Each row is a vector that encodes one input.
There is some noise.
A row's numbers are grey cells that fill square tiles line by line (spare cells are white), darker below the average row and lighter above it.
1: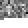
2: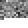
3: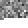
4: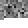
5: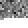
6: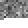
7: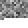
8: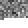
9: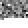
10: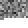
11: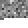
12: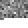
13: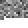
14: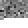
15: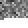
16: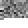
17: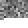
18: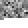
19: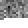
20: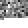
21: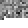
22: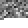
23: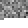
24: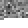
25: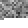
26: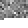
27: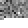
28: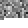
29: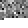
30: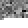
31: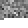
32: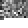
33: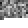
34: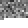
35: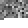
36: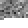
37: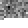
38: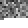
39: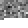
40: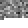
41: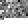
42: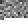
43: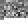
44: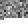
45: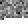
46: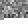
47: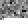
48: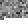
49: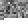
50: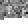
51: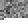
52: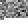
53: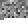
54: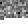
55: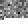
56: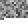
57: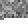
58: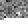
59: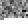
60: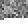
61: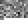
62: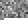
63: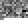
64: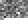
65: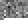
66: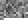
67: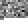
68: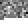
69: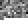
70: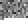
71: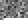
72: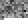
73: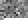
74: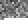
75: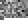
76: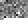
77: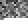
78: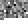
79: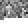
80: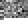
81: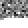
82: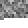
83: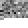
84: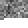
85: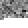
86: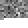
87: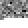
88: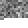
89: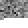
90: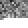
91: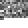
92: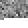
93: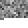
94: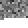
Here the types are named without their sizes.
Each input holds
a true/false value, together with either a point on a line, or a node of a tree.
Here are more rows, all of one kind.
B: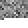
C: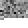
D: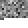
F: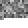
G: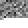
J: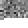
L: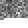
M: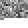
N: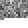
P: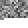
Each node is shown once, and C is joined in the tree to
F, J and L.
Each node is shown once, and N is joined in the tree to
B.
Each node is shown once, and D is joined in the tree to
L and P.
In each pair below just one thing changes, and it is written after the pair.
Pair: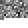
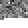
the true/false value
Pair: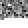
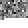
the place on the line
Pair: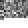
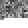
the true/false value
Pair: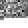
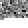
the true/false value
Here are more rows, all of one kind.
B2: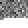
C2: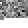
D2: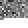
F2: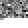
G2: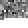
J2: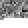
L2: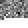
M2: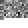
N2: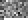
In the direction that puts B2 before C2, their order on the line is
D2, G2, B2, L2, M2, N2, J2, C2, F2.
